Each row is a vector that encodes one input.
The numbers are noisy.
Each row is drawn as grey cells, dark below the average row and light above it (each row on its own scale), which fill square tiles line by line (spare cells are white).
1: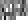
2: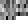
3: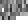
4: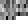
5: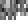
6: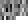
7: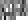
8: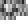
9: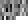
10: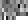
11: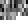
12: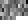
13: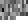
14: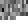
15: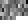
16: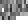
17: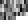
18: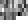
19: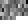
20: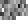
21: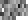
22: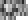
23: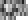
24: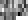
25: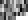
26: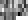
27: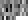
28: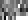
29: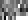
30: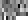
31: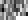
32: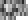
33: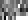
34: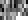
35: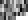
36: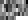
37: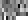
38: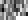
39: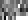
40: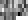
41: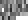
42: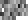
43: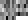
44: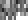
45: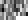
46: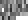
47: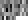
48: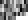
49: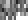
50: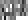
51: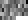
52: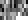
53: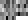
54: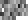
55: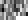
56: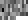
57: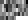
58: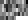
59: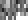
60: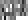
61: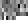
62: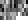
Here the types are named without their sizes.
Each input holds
four true/false values.
